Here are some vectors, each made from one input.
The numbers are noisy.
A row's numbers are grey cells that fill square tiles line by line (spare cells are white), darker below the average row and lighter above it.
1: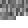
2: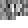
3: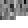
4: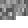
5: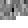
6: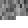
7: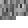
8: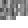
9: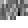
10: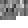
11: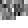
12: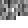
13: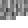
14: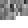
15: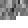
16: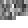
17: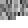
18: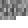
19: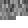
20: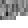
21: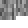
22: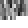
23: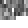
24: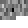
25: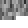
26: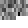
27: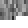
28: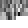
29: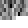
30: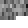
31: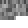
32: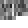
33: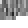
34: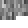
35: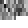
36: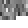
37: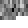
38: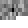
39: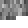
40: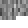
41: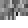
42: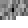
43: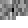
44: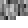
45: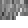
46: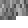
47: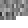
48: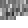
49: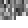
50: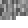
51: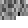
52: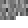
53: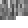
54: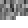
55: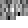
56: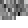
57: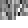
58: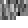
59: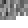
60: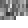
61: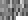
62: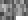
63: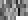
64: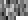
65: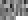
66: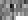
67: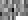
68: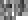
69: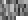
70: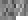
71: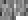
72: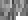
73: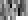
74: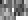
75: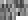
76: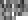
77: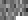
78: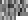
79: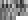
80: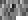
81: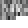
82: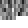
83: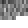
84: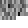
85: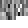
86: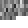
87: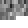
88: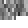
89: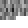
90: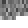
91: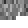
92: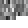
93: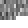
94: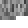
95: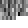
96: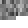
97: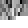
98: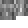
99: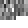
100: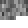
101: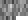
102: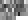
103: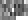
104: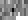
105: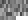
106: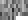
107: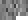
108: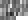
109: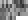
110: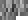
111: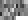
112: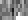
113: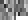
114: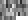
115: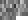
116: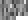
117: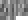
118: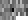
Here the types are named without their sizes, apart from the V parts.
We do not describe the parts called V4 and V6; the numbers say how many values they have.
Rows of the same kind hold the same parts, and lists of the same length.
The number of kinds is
2.
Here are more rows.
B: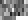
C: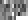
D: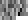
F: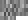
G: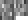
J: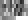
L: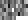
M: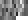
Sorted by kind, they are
B, C, D, J, L
F, G, M

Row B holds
a true/false value, a value of V4 and a value of V6.
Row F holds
a node of a tree, a true/false value and a value of V4.
